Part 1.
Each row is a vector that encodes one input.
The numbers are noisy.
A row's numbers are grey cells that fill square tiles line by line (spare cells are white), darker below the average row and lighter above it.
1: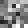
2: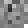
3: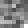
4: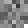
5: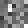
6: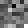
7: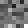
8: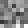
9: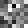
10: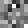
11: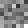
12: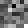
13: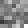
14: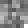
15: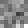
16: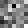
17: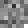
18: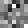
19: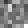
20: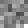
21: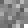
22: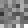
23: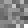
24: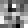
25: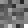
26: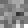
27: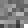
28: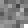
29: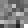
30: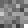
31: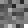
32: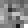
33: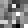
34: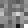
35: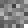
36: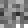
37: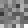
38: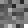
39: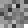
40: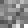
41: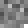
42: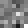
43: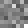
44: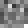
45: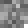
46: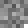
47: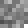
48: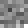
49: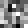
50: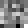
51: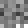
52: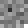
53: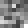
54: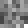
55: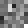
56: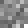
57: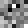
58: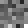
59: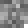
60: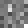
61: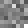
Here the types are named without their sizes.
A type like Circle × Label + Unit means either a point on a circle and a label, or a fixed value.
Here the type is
Bool × Bool × Bool × Bool + Unit.
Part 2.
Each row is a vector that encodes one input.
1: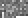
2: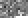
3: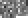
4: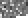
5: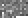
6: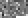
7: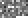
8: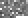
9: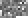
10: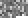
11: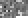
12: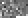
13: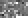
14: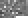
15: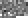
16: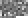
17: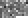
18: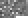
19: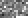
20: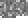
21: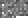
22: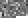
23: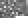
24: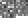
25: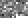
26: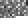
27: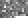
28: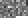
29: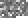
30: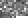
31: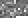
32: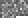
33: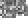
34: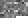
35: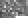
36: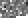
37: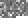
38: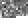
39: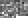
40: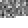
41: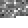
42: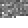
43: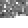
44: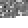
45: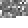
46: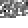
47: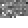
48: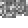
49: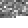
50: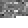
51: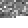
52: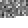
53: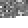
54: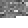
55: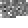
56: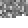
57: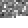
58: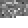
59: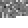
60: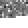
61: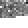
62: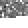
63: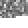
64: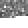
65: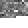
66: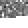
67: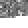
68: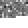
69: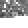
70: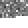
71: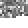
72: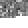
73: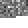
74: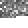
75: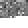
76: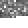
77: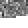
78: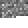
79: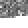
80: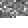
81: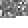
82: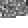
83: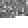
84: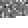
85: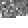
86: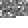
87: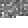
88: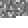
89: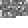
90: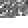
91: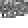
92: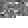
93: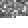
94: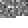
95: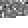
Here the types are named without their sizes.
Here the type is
Circle.
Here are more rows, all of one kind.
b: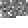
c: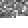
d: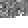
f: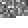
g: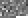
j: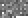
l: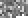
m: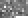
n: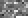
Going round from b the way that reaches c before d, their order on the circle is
b, l, m, c, n, j, d, f, g.
